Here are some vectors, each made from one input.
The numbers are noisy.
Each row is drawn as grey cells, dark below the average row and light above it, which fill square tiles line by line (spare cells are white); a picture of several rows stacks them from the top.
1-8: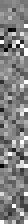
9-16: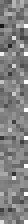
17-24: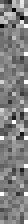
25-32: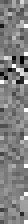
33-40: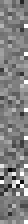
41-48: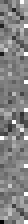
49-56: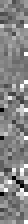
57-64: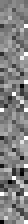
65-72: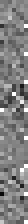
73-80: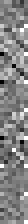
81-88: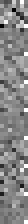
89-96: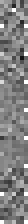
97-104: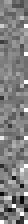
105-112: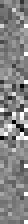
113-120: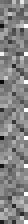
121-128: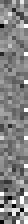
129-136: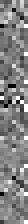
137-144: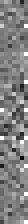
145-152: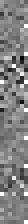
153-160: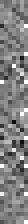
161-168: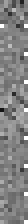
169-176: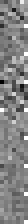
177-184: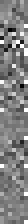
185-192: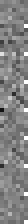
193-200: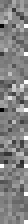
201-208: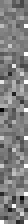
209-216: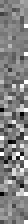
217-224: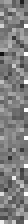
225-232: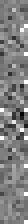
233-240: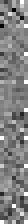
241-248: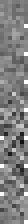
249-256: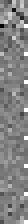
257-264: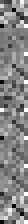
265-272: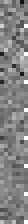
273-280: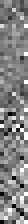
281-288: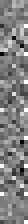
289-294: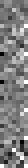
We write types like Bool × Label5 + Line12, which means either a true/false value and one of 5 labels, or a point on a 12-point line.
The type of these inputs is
Bool × Label6 + Unit.
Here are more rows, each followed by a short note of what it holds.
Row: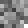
one of 6 labels and a true/false value
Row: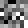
a fixed value
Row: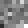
one of 6 labels and a true/false value
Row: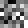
a fixed value
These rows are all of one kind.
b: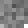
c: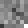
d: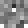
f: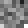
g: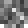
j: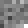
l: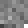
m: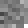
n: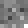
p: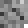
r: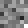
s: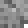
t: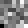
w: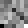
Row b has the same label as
c, f, l and w.
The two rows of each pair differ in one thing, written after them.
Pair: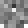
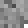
the true/false value
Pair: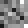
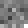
the label
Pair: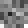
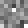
the label
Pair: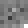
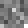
the true/false value
